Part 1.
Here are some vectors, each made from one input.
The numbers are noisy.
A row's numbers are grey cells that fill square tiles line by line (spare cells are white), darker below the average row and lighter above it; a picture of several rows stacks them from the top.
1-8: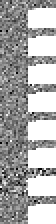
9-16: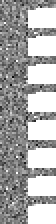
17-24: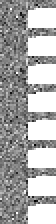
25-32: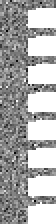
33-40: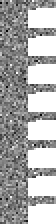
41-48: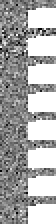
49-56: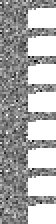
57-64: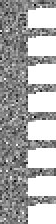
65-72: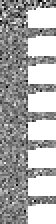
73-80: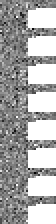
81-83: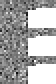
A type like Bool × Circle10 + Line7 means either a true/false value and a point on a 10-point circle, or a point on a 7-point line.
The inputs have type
Bool × Label7 + Unit.
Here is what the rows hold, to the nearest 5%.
About 5% of them hold a fixed value. The rest hold one of 7 labels and a true/false value.
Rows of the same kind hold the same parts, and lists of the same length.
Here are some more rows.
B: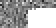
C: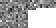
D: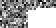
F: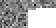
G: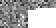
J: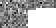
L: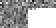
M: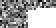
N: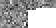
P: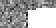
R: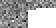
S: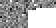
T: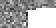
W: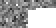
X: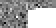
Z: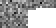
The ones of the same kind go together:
B, C, F, G, J, L, N, P, R, S, T, W, X, Z
D, M

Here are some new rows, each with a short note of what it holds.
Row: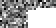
a fixed value
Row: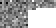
one of 7 labels and a true/false value
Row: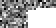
a fixed value
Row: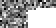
a fixed value
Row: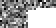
a fixed value
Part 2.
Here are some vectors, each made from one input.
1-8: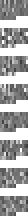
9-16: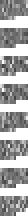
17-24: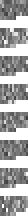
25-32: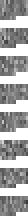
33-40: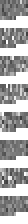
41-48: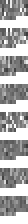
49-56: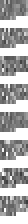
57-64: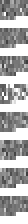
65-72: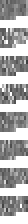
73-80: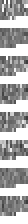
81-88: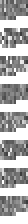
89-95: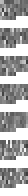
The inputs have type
Bool × Bool × Bool + Label5.
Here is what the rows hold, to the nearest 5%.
About 25% of them hold one of 5 labels. The rest hold three true/false values.
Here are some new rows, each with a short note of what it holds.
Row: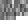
one of 5 labels
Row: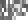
three true/false values
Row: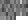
one of 5 labels
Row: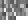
three true/false values
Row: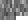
one of 5 labels
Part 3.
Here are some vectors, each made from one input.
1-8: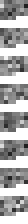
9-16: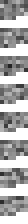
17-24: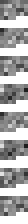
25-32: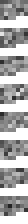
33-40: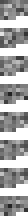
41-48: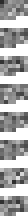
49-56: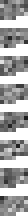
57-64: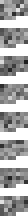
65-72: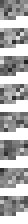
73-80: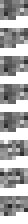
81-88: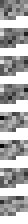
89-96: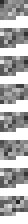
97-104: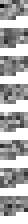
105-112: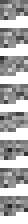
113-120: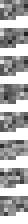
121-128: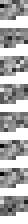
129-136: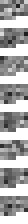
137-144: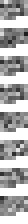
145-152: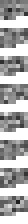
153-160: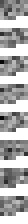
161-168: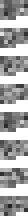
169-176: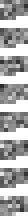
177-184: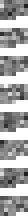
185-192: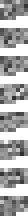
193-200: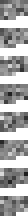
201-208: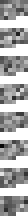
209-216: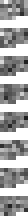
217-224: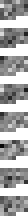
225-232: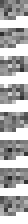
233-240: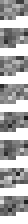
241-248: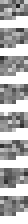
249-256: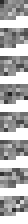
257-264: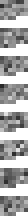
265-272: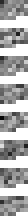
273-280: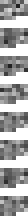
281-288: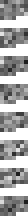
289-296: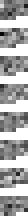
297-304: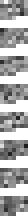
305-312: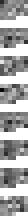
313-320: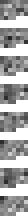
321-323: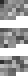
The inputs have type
Bool × Bool × Bool + Circle8.
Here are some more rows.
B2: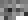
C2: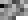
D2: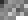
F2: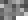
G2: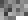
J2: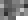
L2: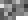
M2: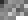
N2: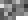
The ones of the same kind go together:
B2, D2, F2, G2, J2, L2, M2, N2
C2

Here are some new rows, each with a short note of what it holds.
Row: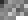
three true/false values
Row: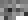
three true/false values
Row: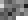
three true/false values
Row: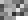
a point on an 8-point circle
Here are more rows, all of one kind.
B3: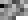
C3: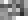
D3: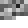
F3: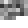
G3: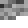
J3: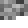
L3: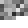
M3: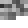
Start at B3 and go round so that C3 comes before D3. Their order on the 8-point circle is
B3, M3, F3, C3, D3, L3, J3, G3.
